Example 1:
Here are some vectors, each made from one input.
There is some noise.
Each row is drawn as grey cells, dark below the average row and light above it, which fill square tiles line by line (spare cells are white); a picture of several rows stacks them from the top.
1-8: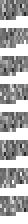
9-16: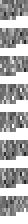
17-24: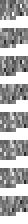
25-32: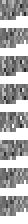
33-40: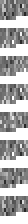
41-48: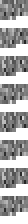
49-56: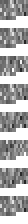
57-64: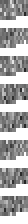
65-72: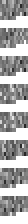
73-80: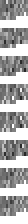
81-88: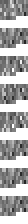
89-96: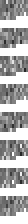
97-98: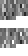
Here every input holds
a point on a 6-point circle.
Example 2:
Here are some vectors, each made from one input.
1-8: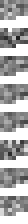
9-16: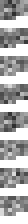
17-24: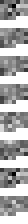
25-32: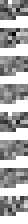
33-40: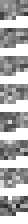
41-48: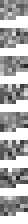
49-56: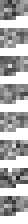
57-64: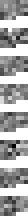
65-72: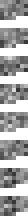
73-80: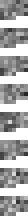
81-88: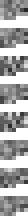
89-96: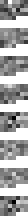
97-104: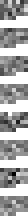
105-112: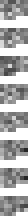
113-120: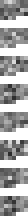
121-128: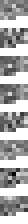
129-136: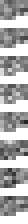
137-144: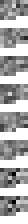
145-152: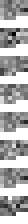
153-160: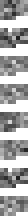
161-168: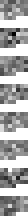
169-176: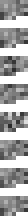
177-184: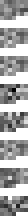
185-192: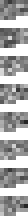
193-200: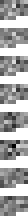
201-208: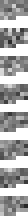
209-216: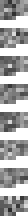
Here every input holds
a point on a 15-point line.
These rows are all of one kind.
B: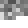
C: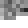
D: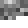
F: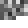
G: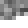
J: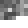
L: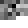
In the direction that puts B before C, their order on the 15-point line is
F, D, B, C, G, J, L.
